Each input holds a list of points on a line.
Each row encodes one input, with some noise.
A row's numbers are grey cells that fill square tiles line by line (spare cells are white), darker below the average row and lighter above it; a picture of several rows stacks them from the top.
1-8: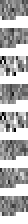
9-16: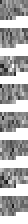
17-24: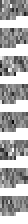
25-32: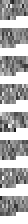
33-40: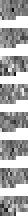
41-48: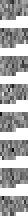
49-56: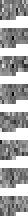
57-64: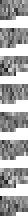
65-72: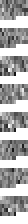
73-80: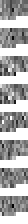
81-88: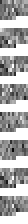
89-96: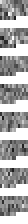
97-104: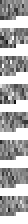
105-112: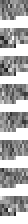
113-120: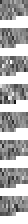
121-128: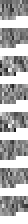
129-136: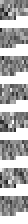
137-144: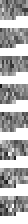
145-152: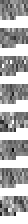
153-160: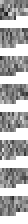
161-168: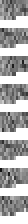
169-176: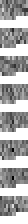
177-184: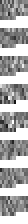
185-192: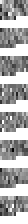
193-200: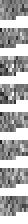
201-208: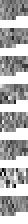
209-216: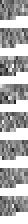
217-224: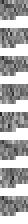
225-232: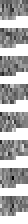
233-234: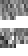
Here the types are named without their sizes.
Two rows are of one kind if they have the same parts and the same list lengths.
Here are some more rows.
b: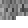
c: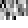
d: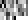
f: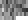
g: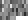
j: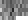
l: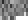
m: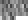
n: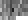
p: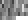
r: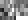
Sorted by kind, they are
b, f, j, l, m, n
c, d
g, p
r

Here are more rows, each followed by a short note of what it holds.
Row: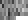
a list of three items
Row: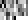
the empty list
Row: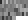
a list of three items
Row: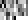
the empty list
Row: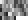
a list of one item
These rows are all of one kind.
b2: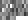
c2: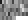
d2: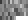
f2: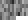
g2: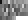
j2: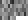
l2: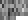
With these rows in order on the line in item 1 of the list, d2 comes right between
c2 and g2.
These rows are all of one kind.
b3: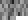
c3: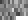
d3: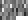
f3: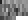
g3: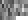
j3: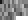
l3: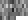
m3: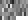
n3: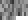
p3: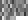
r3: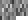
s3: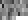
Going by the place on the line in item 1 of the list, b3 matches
l3 and n3.
